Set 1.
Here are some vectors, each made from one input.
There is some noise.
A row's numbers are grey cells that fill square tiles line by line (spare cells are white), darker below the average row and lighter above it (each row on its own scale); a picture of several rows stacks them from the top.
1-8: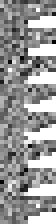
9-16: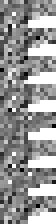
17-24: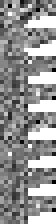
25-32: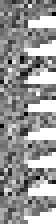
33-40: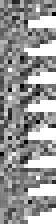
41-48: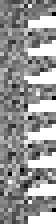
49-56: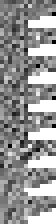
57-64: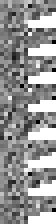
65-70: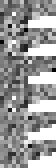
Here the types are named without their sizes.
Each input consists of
either a point on a line, or three true/false values.
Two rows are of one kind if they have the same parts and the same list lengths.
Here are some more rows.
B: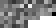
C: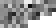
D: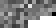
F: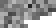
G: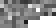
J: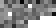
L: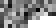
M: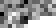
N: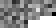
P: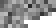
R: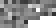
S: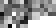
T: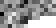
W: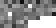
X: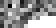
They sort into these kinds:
B, D, G, J, L, M, N, R, S, T, W, X
C, F, P

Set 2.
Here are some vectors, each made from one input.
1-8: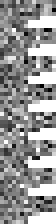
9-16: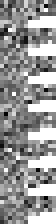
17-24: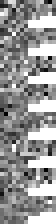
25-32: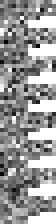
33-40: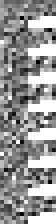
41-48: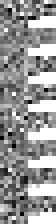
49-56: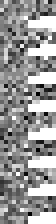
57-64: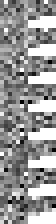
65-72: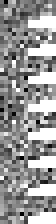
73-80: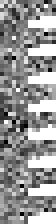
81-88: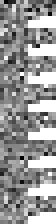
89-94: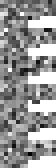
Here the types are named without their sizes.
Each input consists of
a node of a tree, together with either a fixed value, or three true/false values.
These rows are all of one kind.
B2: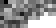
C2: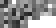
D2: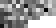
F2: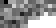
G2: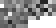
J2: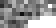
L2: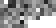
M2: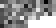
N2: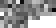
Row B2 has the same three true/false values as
C2, F2 and J2.
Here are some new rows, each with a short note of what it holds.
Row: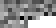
a node of a tree
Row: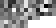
a node of a tree
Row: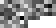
a node of a tree
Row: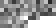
a node of a tree
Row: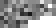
a node of a tree and three true/false values
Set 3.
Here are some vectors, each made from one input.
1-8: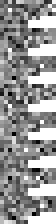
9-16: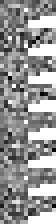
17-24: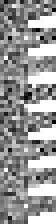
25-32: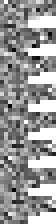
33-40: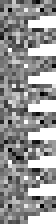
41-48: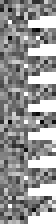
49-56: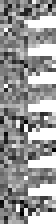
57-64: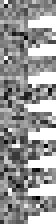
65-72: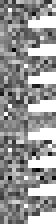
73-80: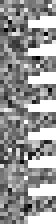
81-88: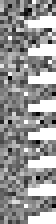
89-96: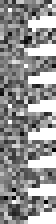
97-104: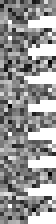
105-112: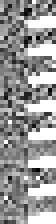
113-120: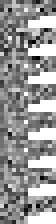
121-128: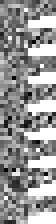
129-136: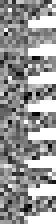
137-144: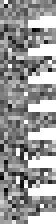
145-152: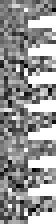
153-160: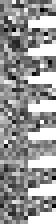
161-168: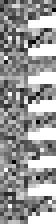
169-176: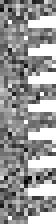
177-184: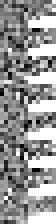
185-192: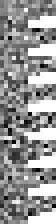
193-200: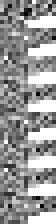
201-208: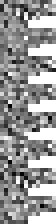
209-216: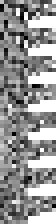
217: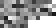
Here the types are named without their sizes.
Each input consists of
either a point on a line, or four true/false values.
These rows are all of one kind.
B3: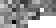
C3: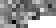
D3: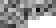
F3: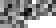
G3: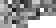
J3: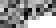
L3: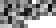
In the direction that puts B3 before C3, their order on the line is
G3, B3, C3, L3, F3, J3, D3.
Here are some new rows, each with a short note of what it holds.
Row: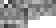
a point on a line
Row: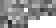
four true/false values
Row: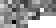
a point on a line
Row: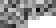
a point on a line
